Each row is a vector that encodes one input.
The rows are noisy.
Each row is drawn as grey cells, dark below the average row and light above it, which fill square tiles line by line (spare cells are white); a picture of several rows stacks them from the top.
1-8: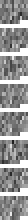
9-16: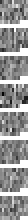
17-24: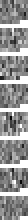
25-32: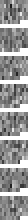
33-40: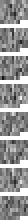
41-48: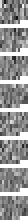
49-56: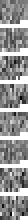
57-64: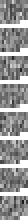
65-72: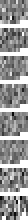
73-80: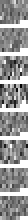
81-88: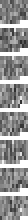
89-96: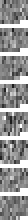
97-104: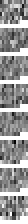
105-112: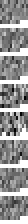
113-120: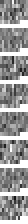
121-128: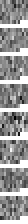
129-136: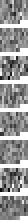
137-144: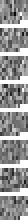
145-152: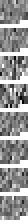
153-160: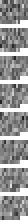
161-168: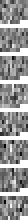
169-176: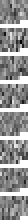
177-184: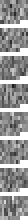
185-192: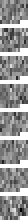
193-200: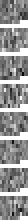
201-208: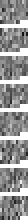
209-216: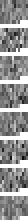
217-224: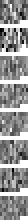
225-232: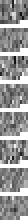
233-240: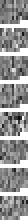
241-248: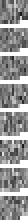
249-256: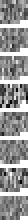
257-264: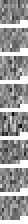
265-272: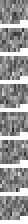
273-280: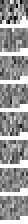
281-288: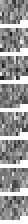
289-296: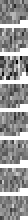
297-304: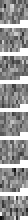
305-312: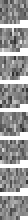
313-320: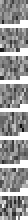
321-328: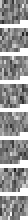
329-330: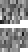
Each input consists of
a list of up to two points on a 6-point circle.
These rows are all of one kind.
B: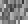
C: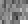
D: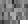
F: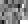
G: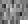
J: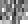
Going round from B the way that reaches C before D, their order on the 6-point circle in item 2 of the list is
B, C, D, F, J, G.
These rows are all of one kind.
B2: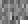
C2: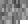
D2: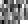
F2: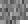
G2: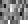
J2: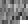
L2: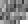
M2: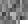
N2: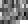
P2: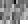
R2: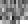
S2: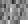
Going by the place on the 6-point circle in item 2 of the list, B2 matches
C2, G2 and M2.
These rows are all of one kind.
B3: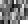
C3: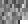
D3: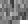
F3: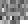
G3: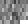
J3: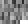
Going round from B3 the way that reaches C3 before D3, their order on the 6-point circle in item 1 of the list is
B3, J3, C3, G3, F3, D3.
